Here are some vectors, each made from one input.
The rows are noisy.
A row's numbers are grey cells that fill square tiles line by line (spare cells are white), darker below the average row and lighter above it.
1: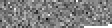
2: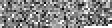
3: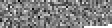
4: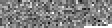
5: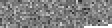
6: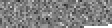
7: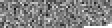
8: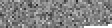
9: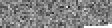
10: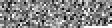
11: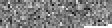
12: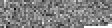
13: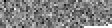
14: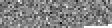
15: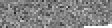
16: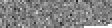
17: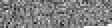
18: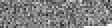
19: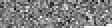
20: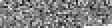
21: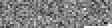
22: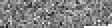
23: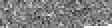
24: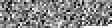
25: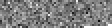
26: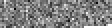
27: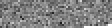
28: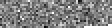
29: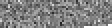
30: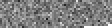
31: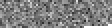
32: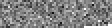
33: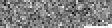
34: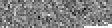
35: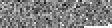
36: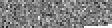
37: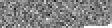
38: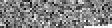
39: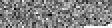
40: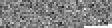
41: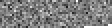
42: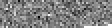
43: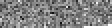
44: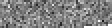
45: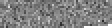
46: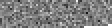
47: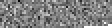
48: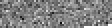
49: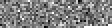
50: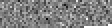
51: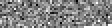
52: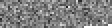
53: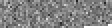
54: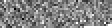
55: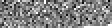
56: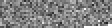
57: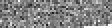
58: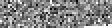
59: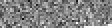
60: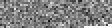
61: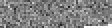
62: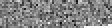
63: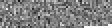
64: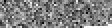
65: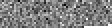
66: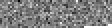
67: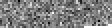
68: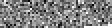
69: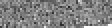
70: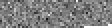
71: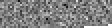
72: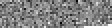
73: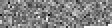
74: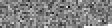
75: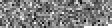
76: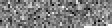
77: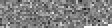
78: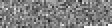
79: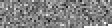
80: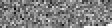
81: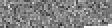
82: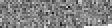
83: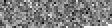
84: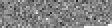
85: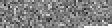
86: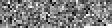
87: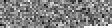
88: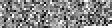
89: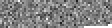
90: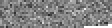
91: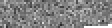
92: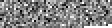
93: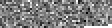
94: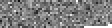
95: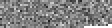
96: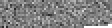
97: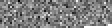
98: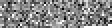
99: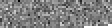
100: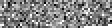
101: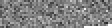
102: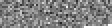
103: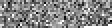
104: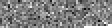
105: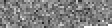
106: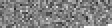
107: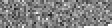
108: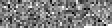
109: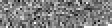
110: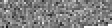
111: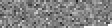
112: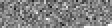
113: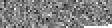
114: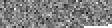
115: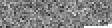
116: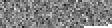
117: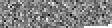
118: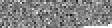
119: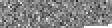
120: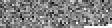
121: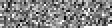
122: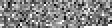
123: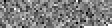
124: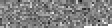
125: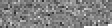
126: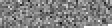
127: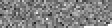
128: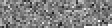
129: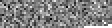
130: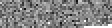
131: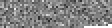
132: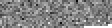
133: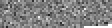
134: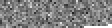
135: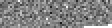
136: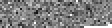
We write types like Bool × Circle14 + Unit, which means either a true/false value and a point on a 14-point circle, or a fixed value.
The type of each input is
List2(Bool × Line5).
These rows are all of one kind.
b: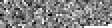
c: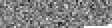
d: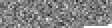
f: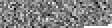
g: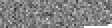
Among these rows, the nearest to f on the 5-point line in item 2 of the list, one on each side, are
c and g.
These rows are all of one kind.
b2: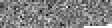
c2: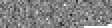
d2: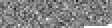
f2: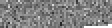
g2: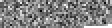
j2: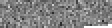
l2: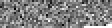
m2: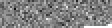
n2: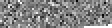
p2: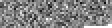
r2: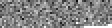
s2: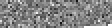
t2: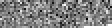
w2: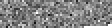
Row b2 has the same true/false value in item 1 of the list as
f2, j2 and l2.
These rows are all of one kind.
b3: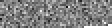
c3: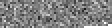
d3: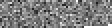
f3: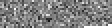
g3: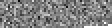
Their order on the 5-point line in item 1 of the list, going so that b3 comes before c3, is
d3, f3, b3, c3, g3.
